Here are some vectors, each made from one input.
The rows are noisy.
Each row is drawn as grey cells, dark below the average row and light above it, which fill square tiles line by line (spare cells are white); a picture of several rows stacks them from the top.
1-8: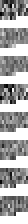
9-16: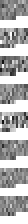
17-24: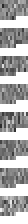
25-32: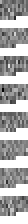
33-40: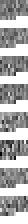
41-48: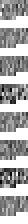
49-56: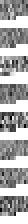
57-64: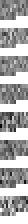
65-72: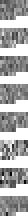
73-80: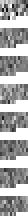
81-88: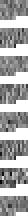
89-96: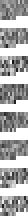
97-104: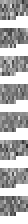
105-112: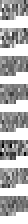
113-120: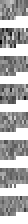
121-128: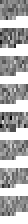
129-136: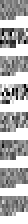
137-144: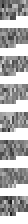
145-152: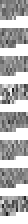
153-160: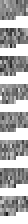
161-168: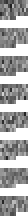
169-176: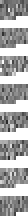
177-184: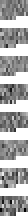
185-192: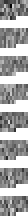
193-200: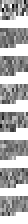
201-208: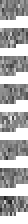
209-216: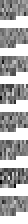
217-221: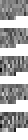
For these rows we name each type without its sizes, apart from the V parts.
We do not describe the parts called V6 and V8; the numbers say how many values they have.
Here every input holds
either a label and a value of V6, or a point on a line, or a true/false value and a value of V8.
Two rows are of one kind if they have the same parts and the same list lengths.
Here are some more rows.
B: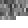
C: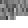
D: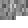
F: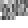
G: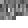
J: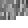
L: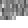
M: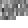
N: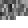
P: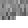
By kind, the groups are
B, C, L, M, N
D, F, P
G, J

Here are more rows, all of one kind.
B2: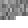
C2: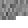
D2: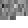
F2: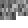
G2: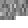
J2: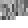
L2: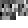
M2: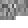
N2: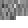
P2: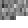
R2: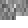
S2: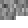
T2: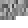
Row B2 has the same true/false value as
C2 and J2.
